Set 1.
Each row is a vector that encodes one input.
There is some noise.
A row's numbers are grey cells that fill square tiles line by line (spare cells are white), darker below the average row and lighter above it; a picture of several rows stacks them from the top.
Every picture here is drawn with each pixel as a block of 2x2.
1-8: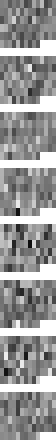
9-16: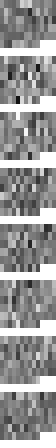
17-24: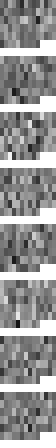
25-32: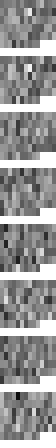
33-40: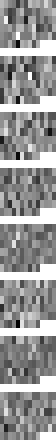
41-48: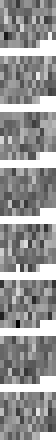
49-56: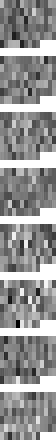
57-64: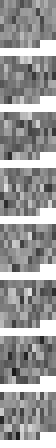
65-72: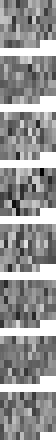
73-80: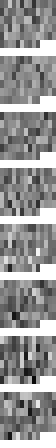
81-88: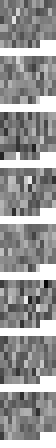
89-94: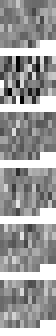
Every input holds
a point on a 15-point circle.
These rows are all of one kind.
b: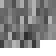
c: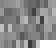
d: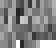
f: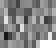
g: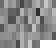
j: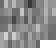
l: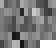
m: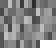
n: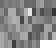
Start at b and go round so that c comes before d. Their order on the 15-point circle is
b, m, n, c, d, j, g, f, l.
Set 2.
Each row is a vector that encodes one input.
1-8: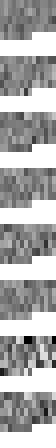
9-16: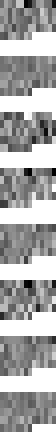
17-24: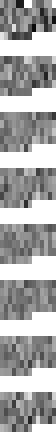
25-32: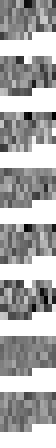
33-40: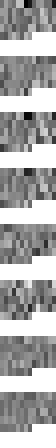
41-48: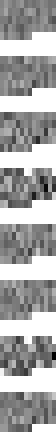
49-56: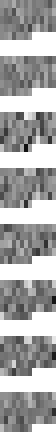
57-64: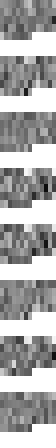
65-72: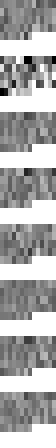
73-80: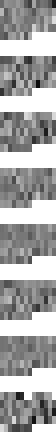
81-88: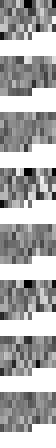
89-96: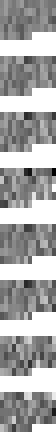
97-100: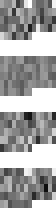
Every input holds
a point on a 6-point line.
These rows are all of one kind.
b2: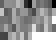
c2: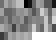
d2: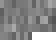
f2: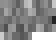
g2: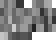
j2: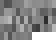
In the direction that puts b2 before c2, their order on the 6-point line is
b2, c2, f2, d2, g2, j2.
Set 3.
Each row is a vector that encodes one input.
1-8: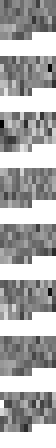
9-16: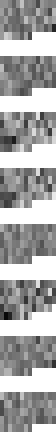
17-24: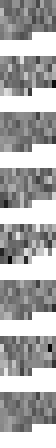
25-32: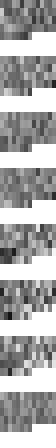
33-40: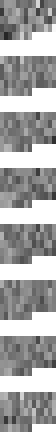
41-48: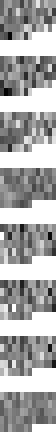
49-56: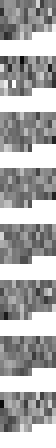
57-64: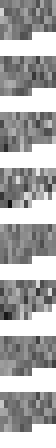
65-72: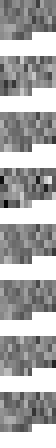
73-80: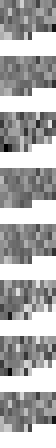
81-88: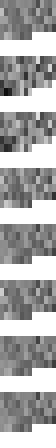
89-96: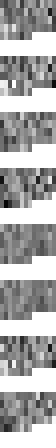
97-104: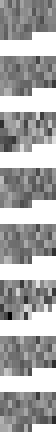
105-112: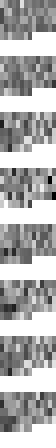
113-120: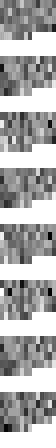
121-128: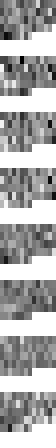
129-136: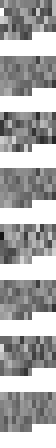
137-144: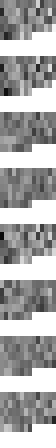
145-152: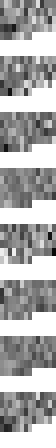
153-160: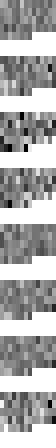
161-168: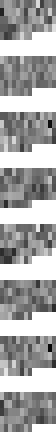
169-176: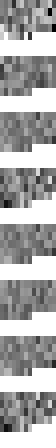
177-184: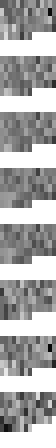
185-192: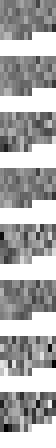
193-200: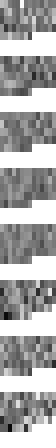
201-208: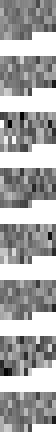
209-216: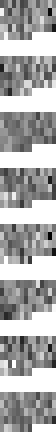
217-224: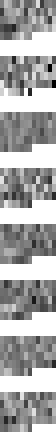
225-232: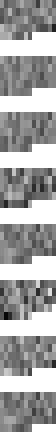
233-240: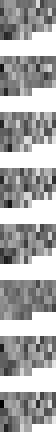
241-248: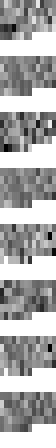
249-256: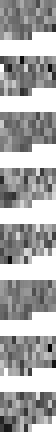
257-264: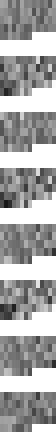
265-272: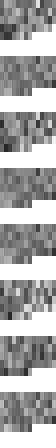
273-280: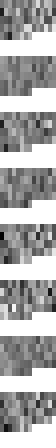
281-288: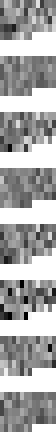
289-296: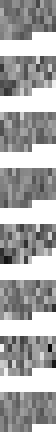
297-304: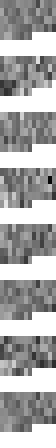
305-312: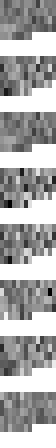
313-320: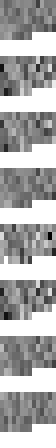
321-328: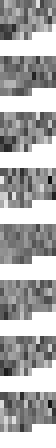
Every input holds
a point on a 7-point line.
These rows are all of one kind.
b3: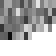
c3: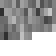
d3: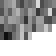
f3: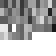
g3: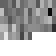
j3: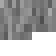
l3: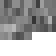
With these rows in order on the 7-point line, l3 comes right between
g3 and j3.
